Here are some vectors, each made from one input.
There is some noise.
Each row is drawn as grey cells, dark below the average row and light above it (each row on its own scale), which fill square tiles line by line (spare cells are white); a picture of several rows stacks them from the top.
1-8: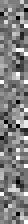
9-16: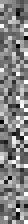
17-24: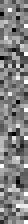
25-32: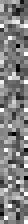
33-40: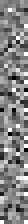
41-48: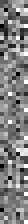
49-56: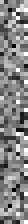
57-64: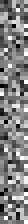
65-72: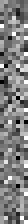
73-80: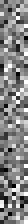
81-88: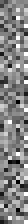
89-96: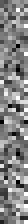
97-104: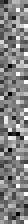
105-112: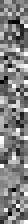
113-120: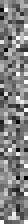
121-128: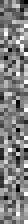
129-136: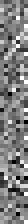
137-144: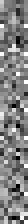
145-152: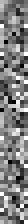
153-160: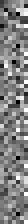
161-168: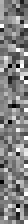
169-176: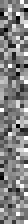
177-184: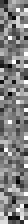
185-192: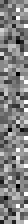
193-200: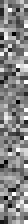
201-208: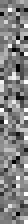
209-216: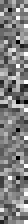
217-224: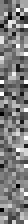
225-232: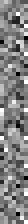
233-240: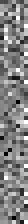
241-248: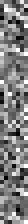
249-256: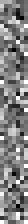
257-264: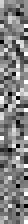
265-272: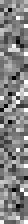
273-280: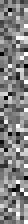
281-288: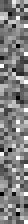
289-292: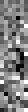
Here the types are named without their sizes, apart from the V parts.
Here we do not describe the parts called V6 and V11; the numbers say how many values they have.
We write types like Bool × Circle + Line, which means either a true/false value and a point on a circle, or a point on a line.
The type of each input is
Bool × (Label × Line × V6 + V11).
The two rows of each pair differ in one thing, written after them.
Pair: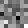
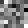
the label
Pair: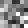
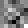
the value of V6
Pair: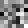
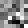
the true/false value
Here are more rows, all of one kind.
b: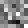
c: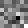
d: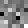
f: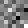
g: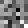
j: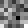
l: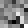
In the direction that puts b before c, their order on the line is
j, b, l, c, g, f, d.
